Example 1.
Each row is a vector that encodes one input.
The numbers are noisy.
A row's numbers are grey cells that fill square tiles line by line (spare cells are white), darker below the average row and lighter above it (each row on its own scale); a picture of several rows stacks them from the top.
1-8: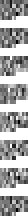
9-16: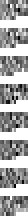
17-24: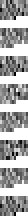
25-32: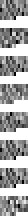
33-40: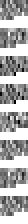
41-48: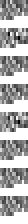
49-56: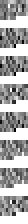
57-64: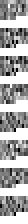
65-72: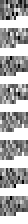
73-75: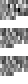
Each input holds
either a fixed value, or three true/false values.
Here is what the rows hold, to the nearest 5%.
About 5% of them hold a fixed value. The rest hold three true/false values.
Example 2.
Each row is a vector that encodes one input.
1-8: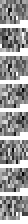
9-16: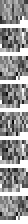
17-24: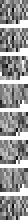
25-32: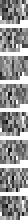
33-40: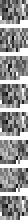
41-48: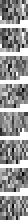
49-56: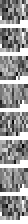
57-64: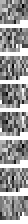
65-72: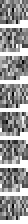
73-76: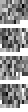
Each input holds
a point on an 8-point circle.
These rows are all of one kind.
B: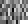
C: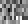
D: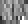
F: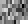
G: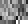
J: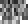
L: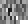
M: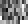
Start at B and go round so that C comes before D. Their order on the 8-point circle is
B, M, J, C, L, F, G, D.
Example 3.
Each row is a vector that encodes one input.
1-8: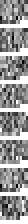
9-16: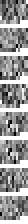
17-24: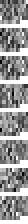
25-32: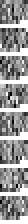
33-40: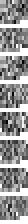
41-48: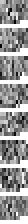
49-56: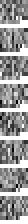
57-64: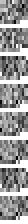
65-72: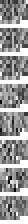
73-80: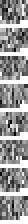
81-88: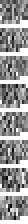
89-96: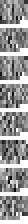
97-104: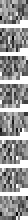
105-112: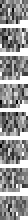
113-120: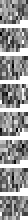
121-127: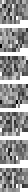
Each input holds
a point on a 16-point circle.
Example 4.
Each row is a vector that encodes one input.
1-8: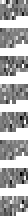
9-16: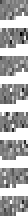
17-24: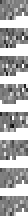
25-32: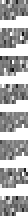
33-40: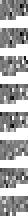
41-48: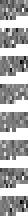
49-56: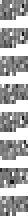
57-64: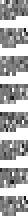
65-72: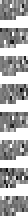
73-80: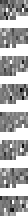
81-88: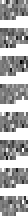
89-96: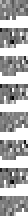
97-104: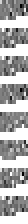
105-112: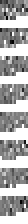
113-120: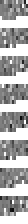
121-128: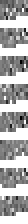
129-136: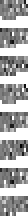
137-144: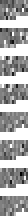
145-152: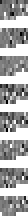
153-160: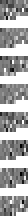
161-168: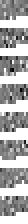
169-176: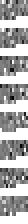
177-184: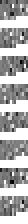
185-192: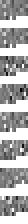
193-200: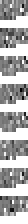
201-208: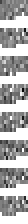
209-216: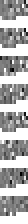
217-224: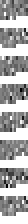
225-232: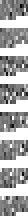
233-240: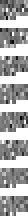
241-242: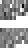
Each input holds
one of 8 labels.
